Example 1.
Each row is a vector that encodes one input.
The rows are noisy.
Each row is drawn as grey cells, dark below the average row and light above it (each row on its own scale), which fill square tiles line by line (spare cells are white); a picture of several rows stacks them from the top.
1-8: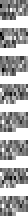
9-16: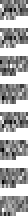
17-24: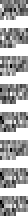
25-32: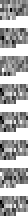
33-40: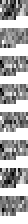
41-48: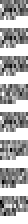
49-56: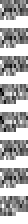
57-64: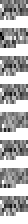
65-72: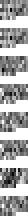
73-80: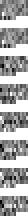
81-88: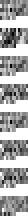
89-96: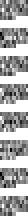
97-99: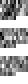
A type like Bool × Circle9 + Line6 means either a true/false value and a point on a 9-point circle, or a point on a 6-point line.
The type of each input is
Bool × Bool × Bool + Unit.
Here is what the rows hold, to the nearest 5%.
About 5% of them hold a fixed value. The rest hold three true/false values.
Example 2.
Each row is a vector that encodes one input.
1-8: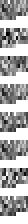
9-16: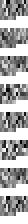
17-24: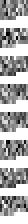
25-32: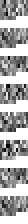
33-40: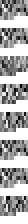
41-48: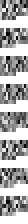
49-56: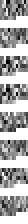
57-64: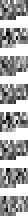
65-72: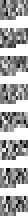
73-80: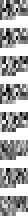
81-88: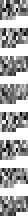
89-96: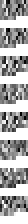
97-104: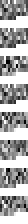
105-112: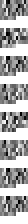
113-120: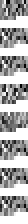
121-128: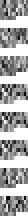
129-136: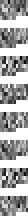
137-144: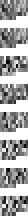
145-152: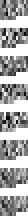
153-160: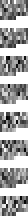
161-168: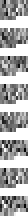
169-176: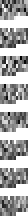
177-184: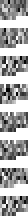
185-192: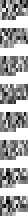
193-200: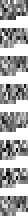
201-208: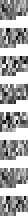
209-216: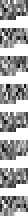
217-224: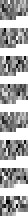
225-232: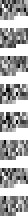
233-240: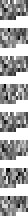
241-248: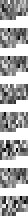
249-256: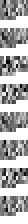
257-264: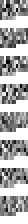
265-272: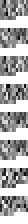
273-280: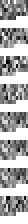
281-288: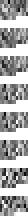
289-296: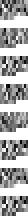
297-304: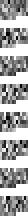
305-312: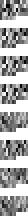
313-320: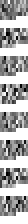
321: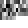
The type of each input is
Bool × Bool × Bool.
